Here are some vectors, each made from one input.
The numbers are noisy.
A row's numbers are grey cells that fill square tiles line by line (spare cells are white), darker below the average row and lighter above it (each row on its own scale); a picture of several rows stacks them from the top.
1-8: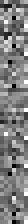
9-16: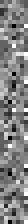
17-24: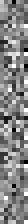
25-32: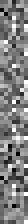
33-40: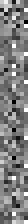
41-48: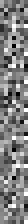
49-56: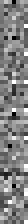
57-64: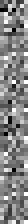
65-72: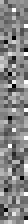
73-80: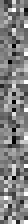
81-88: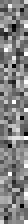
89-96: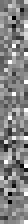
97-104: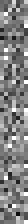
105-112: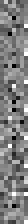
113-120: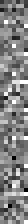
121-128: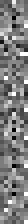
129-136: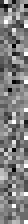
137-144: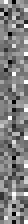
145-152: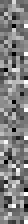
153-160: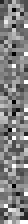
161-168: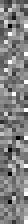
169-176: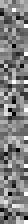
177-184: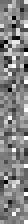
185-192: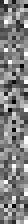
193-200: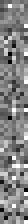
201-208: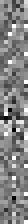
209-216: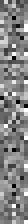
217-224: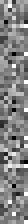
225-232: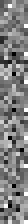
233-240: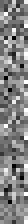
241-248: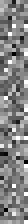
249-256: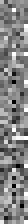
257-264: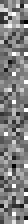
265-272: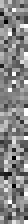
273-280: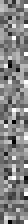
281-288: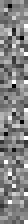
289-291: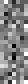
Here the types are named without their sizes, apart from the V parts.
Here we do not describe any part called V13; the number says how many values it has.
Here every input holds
a list of items, each a true/false value and a value of V13.
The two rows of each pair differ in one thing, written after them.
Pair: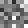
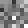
the true/false value in item 2 of the list
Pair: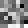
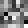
the true/false value in item 1 of the list
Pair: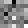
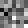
the value of V13 in item 1 of the list
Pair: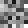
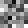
the true/false value in item 2 of the list
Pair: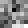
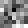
the true/false value in item 2 of the list
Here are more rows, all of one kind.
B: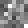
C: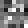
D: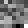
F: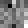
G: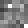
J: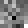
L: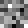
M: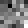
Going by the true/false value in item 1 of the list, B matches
F and J.
